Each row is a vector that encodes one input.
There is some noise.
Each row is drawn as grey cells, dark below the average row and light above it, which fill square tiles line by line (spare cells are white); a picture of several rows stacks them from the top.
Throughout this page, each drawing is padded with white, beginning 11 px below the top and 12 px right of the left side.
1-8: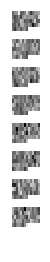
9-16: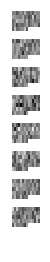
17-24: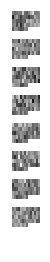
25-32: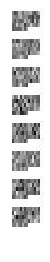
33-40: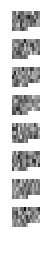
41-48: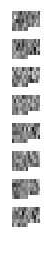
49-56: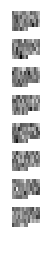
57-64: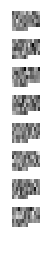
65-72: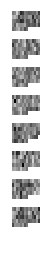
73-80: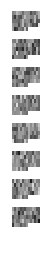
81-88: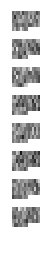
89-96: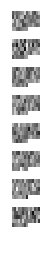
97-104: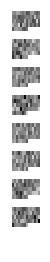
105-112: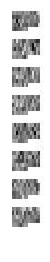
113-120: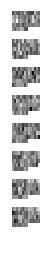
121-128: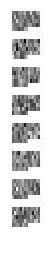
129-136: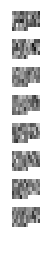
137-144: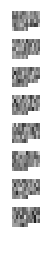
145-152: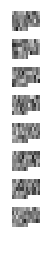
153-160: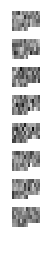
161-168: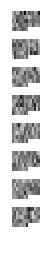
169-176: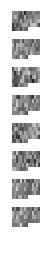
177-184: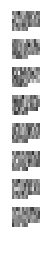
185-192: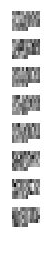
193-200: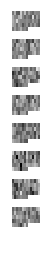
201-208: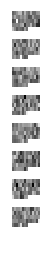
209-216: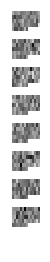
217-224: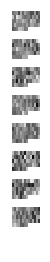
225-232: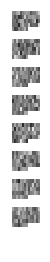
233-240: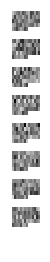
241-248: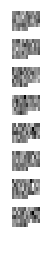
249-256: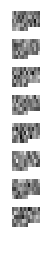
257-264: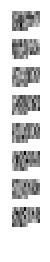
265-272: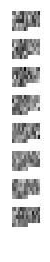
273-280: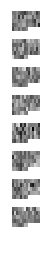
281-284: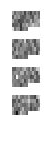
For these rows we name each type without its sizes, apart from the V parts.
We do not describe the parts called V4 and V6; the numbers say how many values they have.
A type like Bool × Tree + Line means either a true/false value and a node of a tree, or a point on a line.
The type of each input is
Bool × (Line + V6) + (Tree + Unit) × V4.
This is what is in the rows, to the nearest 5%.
About 60% of them hold a true/false value, together with either a point on a line, or a value of V6. The rest hold a value of V4, together with either a fixed value, or a node of a tree.
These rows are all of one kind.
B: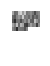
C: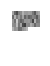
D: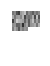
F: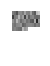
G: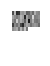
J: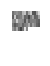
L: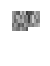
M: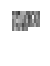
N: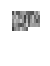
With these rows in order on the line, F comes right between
C and N.
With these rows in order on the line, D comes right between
L and M.
